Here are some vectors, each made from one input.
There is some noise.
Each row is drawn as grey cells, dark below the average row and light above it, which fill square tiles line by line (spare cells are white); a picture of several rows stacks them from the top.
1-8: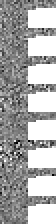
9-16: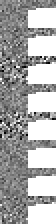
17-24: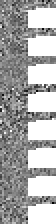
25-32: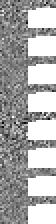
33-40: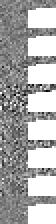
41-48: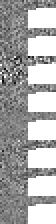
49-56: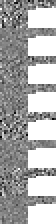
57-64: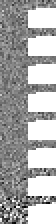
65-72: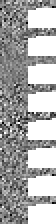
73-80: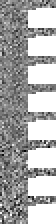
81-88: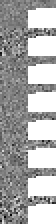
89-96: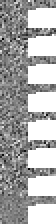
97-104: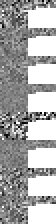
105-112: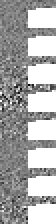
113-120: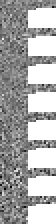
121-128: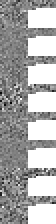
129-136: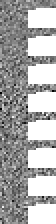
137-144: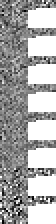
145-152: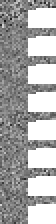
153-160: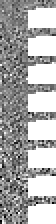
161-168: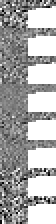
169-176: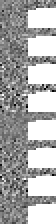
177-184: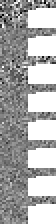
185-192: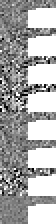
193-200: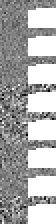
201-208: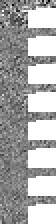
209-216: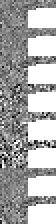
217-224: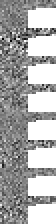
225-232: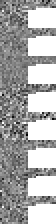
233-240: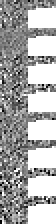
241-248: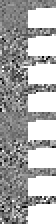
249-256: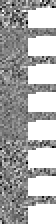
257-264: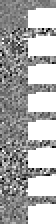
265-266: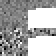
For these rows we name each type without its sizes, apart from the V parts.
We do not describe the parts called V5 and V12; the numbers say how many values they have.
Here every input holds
either a point on each of three lines and a value of V5, or a value of V12.
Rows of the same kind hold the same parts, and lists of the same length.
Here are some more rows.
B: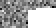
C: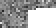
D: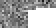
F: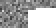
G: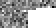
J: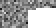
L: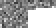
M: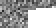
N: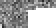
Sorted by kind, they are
B, C, G, J, M
D, F, L, N

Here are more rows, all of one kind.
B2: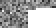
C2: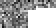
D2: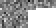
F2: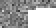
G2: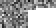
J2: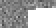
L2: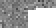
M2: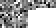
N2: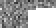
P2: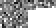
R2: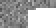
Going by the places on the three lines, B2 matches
F2 and R2.
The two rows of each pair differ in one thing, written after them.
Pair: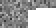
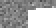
the value of V5
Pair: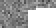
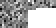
the place on one of the three lines
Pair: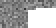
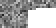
the value of V5
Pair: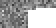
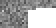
the place on one of the three lines
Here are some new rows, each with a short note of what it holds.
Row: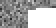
a point on each of three lines and a value of V5
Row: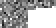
a point on each of three lines and a value of V5
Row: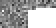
a point on each of three lines and a value of V5
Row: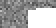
a value of V12
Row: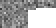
a value of V12
